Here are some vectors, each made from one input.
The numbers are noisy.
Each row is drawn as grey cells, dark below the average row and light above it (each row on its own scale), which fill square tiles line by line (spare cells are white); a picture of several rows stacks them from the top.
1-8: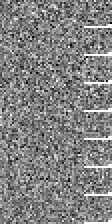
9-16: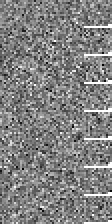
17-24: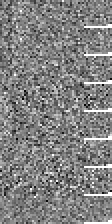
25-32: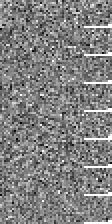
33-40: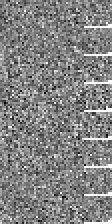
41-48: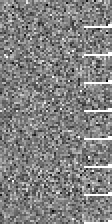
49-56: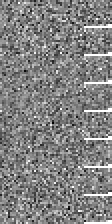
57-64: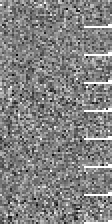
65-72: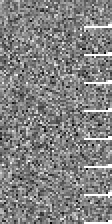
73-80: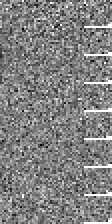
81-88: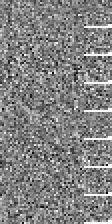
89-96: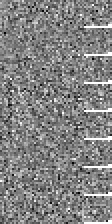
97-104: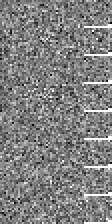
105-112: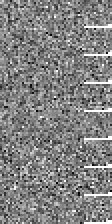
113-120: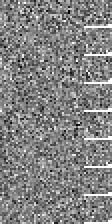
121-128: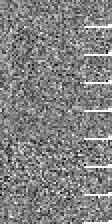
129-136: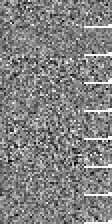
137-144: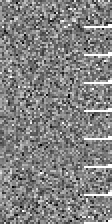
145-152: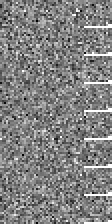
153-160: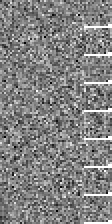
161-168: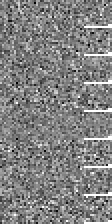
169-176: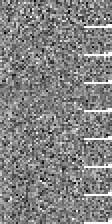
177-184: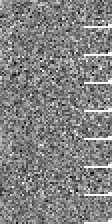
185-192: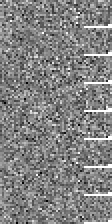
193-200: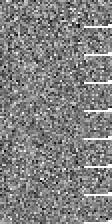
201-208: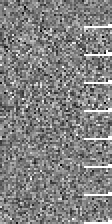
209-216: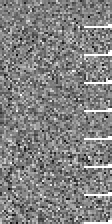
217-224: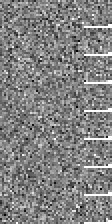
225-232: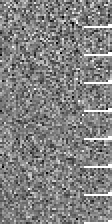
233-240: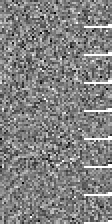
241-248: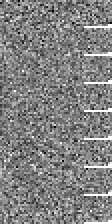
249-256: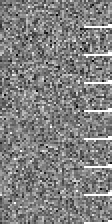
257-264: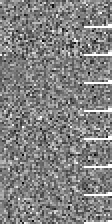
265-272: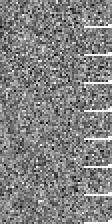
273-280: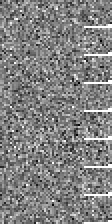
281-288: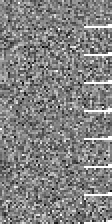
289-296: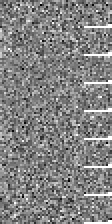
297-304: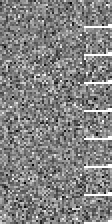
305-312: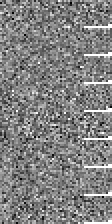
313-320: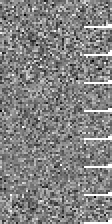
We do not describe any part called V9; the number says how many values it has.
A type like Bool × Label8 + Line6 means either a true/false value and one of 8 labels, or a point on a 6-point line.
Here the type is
Circle10 + (Circle11 + V9) × Tree12 + Line6.
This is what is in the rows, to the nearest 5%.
About 15% of them hold a point on a 10-point circle. About 15% of them hold a point on a 6-point line. The rest hold a node of a 12-node tree, together with either a point on an 11-point circle, or a value of V9.
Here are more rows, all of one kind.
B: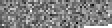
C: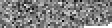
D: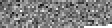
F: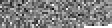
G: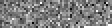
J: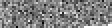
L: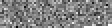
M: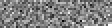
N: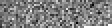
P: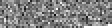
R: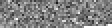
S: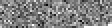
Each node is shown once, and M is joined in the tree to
C, F, G, P and R.
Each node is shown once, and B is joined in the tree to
F and S.
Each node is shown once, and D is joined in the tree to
J.
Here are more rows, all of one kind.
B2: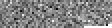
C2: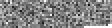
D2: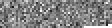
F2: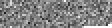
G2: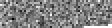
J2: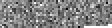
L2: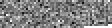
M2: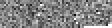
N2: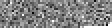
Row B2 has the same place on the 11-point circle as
C2, L2 and M2.
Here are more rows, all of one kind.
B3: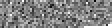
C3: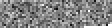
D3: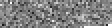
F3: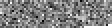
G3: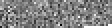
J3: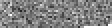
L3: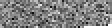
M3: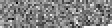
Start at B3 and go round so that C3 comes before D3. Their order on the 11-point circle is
B3, M3, C3, D3, F3, L3, G3, J3.
